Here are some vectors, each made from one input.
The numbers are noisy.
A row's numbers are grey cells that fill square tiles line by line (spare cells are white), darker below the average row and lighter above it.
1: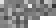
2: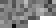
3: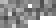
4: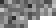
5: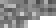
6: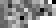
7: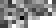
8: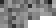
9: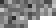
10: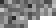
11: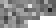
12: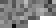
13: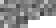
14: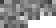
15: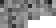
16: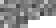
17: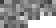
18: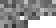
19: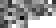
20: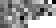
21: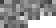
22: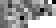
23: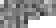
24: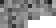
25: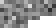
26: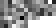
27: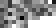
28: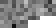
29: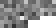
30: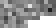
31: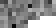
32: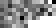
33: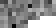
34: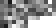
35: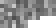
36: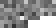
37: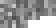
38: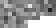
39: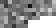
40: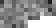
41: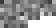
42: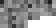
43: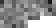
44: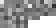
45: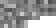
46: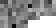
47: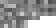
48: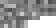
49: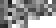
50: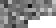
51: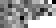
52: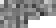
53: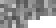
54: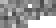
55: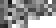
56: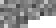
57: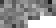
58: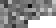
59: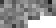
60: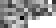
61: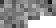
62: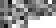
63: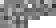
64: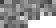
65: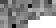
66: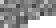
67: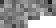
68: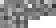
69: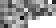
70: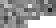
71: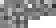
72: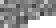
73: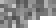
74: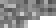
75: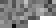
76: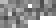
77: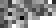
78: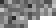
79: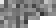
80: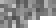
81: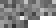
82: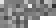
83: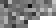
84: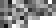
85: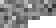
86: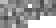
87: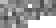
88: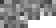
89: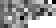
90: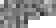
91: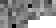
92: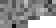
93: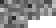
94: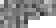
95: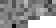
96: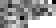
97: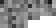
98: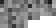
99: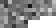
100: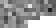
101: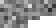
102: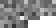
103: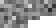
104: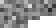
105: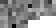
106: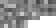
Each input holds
either a point on each of three 4-point lines, or four true/false values.
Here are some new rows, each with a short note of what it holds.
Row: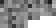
four true/false values
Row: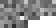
four true/false values
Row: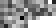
a point on each of three 4-point lines
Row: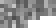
four true/false values
